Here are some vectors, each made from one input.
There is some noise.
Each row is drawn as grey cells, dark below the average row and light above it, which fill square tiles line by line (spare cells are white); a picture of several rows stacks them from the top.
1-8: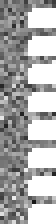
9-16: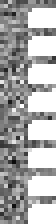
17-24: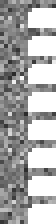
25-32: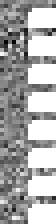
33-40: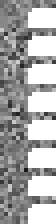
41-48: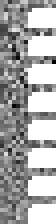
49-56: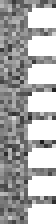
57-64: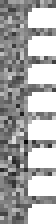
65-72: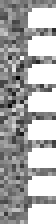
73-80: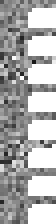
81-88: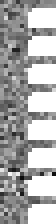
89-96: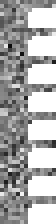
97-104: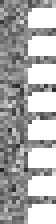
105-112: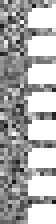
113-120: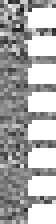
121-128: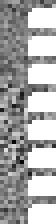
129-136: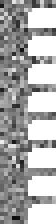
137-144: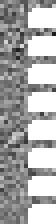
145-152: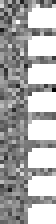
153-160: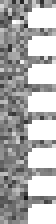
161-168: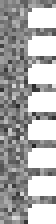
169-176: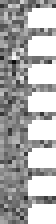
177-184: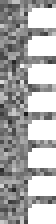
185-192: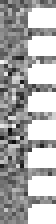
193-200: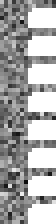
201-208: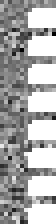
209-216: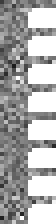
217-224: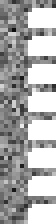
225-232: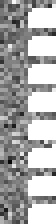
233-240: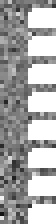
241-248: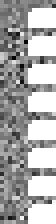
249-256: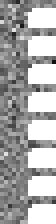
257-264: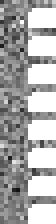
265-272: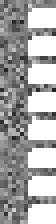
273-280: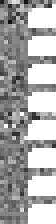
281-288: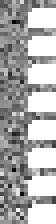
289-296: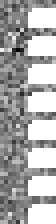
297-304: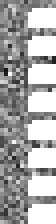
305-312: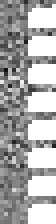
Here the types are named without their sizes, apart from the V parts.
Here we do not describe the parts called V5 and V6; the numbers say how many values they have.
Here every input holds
a label and a value of V5, together with either a label, or a true/false value and a value of V6.
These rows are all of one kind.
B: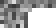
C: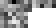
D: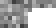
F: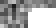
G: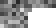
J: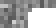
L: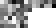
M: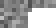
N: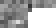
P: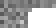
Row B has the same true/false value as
F, J and P.
